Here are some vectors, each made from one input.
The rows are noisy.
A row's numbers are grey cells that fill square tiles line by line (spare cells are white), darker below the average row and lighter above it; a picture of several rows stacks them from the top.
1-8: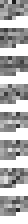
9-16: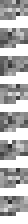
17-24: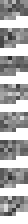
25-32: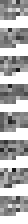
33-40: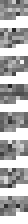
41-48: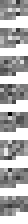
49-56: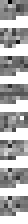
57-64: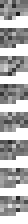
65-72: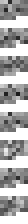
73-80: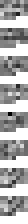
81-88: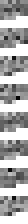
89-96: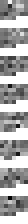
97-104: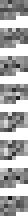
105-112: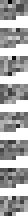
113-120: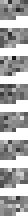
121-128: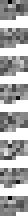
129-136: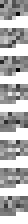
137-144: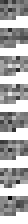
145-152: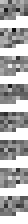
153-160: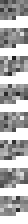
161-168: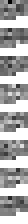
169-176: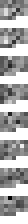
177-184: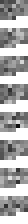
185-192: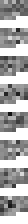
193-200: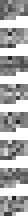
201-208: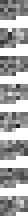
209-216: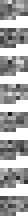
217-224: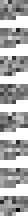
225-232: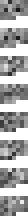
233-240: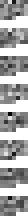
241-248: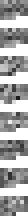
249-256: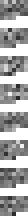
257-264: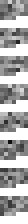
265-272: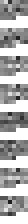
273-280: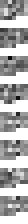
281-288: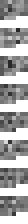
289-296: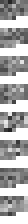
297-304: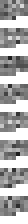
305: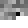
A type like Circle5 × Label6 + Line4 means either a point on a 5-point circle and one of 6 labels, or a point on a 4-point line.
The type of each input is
Bool × Circle5 + Circle6.
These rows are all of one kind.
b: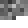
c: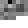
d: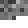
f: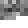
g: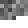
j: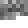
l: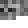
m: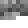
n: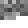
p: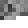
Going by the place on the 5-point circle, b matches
c, d and g.
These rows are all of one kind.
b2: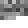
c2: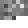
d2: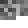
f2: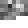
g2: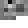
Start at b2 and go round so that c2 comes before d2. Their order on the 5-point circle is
b2, f2, c2, g2, d2.
